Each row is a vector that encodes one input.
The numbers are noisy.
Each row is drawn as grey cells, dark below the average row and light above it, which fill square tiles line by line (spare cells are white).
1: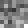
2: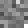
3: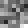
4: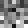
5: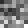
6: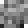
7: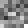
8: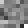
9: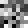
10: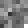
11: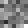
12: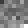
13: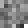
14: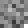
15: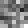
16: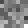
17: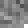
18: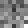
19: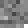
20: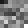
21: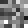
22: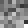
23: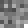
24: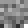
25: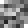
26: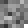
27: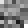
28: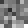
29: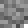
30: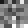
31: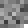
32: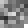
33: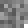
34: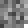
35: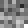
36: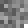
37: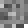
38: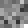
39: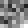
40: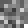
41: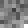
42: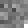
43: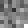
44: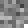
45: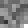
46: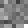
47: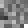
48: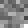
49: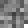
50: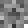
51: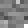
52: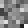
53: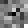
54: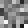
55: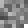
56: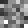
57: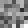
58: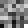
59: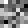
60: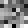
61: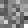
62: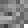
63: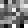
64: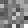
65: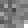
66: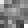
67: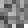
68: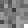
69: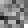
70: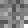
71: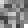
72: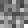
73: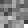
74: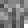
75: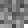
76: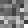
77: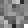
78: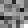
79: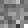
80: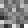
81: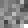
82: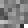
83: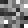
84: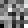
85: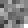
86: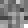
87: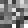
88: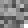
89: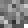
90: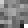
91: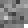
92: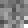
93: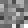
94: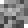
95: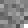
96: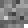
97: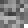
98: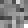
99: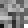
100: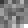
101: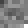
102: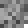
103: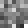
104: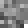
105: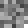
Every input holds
either one of 8 labels, or a point on an 8-point line and a true/false value.
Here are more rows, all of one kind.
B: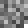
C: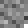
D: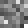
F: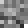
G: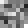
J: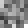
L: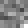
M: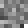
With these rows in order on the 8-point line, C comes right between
J and L.
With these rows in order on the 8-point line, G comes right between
B and J.
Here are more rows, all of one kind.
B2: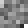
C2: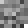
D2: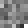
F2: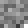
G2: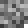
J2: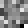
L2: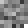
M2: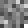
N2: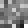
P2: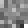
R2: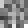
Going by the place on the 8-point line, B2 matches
F2, J2, N2 and R2.
